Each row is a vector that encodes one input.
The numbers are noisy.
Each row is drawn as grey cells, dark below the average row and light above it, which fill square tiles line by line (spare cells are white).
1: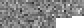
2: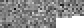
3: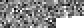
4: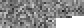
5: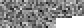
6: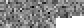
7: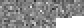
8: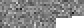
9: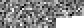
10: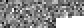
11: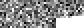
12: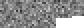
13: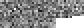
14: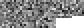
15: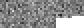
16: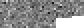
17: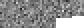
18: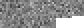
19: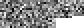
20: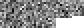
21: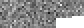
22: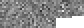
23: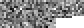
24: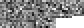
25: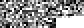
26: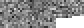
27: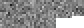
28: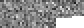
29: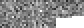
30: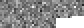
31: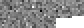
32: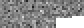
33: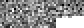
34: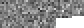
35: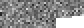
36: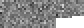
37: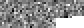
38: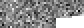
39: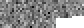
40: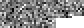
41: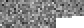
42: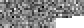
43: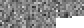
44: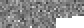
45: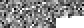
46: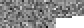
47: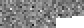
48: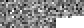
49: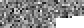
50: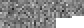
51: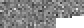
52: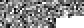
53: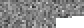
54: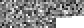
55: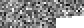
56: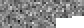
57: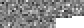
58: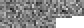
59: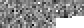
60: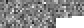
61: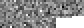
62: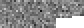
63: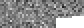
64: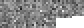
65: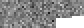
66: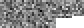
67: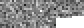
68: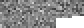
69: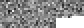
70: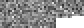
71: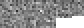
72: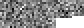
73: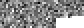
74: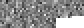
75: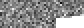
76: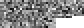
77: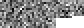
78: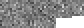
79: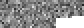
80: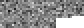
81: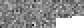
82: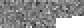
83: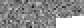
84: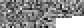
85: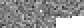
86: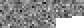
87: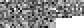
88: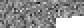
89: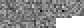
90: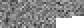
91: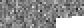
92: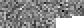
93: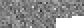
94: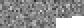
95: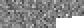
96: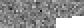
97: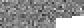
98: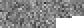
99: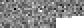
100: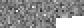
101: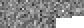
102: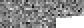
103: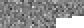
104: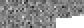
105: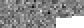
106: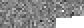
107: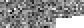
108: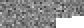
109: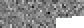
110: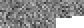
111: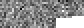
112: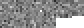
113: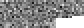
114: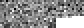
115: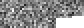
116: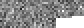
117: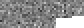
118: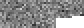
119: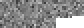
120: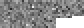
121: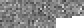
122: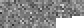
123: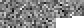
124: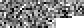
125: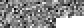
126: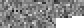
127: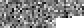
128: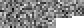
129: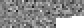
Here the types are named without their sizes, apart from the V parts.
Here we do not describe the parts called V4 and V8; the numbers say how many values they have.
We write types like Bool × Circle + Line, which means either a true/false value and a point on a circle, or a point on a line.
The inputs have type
Bool × (Line + V4) × V8.
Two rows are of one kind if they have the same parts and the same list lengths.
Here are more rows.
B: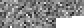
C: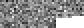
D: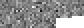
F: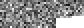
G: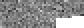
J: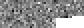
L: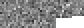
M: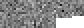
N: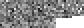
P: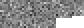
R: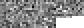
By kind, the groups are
B, F, J, L, N, P, R
C, D, G, M

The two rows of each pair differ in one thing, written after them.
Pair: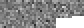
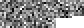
the true/false value
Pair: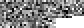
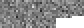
the value of V4
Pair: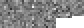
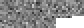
the value of V8
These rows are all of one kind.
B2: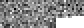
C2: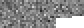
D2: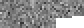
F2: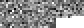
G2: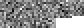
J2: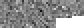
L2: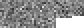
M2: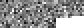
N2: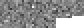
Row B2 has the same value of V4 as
C2 and G2.
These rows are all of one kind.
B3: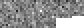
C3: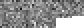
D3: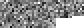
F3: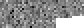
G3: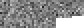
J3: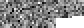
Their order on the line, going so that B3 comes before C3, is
B3, C3, D3, G3, J3, F3.
